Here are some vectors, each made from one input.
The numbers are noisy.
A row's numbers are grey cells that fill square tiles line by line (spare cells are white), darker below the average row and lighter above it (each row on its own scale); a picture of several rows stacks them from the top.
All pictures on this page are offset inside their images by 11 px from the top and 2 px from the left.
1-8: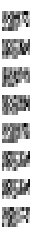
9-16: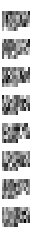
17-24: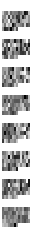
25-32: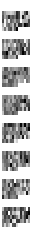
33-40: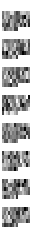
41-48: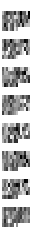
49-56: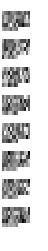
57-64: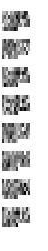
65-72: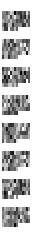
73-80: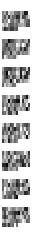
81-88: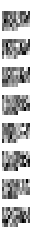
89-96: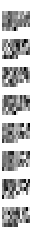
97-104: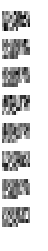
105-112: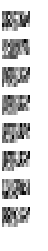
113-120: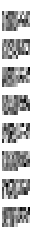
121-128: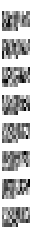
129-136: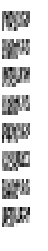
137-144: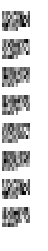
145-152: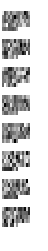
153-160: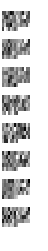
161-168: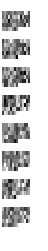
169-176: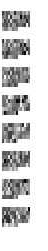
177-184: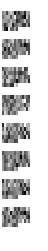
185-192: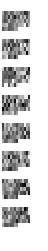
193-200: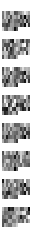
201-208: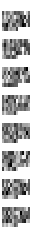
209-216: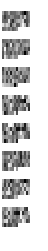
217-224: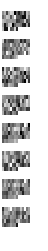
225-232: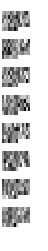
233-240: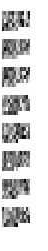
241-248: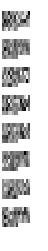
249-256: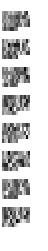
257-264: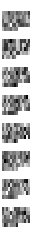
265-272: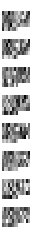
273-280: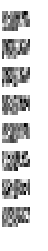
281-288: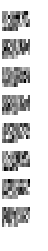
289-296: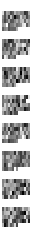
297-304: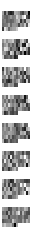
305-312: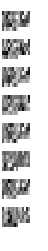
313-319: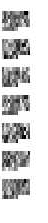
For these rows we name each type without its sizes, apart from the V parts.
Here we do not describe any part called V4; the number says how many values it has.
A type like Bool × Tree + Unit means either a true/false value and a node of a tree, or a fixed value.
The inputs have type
(Circle + Line) × List(V4).
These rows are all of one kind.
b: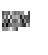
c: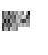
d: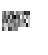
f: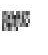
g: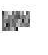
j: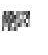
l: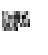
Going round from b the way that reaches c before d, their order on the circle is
b, g, c, l, d, j, f.
